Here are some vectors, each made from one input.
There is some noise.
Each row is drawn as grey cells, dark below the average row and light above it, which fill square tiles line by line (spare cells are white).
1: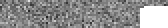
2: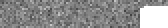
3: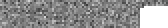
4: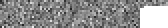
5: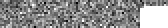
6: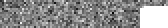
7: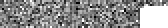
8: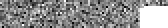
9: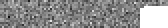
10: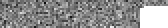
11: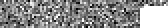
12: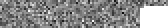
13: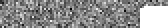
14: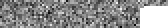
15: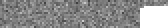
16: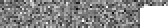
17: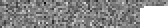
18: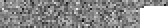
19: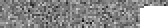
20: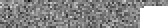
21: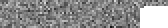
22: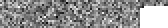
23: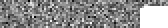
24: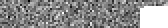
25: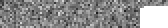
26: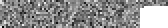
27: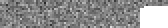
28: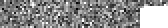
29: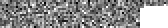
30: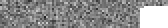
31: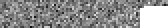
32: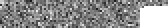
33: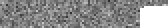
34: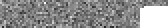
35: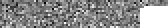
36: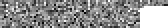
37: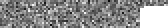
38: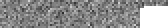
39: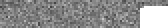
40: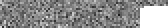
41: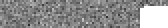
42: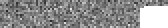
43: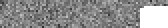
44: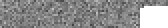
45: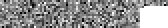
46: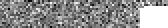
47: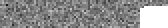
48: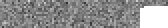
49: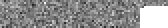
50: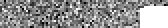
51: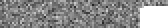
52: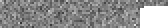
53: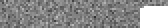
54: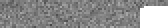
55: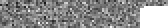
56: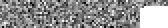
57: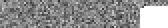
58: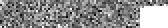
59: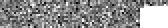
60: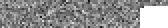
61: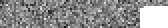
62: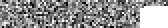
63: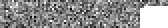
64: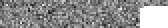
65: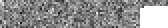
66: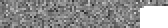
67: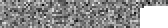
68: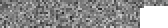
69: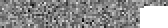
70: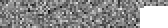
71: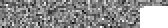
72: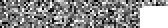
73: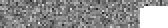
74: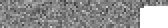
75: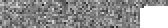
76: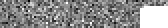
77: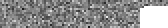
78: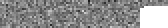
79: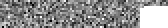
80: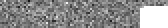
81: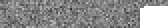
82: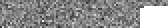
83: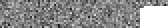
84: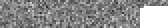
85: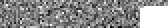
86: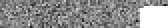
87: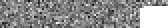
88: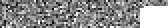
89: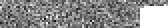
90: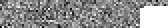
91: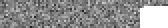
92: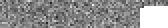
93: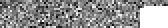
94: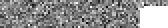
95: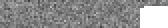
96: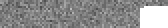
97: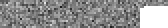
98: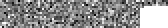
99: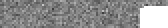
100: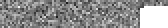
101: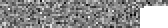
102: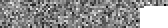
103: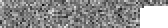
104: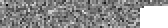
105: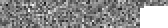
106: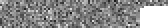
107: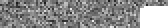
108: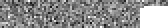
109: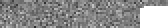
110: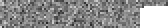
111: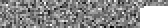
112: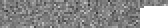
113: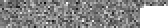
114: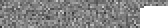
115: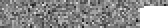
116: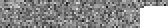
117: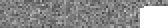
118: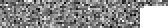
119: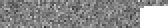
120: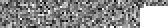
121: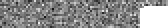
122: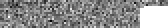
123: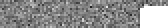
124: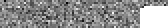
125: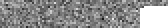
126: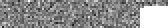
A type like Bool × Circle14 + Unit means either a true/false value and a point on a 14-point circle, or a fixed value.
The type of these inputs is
Line3 × Line3 × (Tree9 × Tree9 + Unit).
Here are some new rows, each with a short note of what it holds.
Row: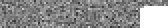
a point on each of two 3-point lines and a node of each of two 9-node trees
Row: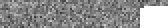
a point on each of two 3-point lines
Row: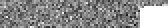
a point on each of two 3-point lines
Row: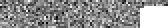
a point on each of two 3-point lines
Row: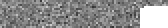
a point on each of two 3-point lines
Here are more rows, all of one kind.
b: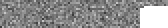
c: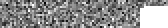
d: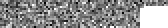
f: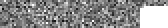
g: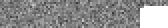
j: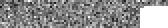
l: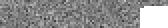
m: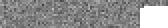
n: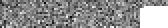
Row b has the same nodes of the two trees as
d, g and m.
